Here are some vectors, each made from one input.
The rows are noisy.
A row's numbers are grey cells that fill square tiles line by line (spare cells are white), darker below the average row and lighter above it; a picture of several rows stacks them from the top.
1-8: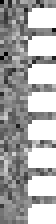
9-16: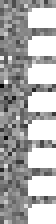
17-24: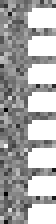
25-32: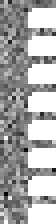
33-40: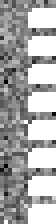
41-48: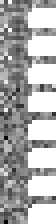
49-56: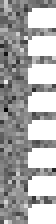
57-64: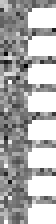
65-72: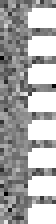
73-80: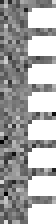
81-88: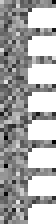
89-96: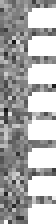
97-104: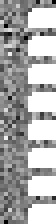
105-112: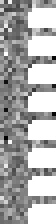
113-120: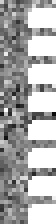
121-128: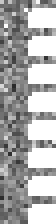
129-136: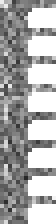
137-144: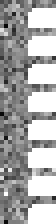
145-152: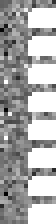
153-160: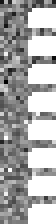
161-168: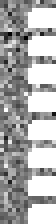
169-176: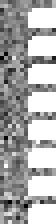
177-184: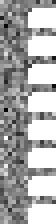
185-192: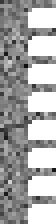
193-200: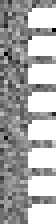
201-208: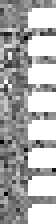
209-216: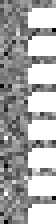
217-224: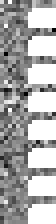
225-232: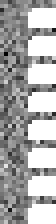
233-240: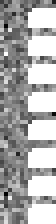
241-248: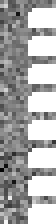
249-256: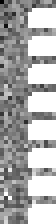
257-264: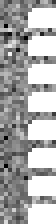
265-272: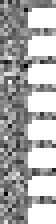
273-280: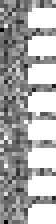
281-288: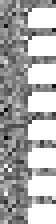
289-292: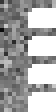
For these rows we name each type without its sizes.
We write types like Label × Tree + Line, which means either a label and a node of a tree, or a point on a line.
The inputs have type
List(Line).
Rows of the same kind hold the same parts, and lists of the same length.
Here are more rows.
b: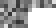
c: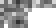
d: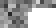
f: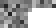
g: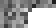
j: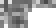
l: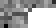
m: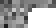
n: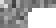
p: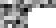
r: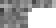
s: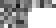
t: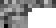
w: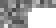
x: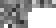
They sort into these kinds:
b, c, d, f, j, s, w, x
g, l, m, t
n, r
p

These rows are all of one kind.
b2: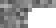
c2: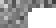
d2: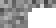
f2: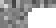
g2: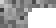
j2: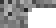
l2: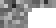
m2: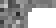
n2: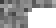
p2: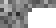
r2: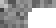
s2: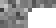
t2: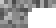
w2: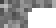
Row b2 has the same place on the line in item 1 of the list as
m2, n2 and w2.
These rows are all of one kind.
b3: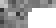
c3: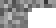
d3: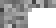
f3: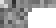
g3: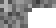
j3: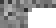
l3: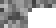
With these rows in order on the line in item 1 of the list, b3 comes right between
d3 and l3.
